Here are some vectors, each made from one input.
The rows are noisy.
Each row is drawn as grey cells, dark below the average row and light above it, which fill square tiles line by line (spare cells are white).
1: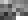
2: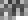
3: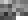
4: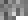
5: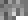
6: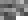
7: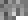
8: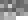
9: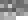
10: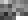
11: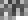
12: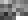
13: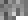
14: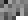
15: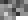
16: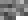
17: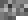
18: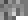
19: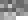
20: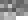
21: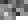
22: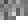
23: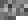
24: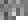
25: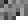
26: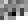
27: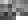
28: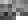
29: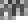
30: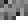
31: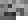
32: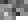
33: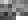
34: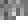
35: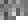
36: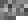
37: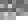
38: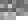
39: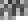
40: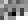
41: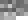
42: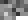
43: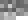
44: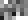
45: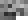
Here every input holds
a point on a 6-point line and a true/false value.
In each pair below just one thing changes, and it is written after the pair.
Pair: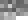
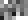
the place on the 6-point line
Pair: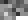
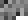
the true/false value
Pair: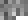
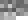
the true/false value
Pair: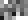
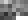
the true/false value
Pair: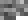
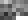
the place on the 6-point line
